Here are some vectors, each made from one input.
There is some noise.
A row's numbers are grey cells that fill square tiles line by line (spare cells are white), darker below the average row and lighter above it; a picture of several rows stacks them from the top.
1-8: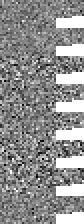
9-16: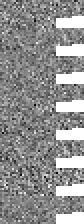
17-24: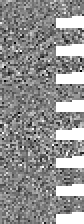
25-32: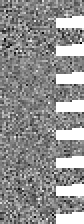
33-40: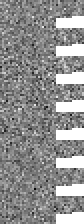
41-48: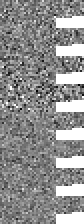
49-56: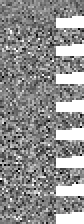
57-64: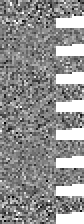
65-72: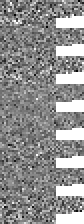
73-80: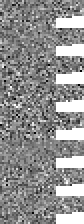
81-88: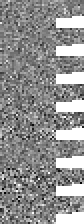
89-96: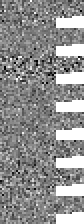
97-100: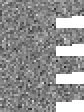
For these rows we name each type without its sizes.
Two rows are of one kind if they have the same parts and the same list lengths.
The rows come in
4 kinds.
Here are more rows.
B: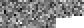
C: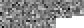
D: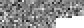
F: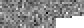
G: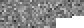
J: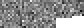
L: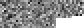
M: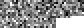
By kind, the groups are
B, L, M
C, D
F
G, J

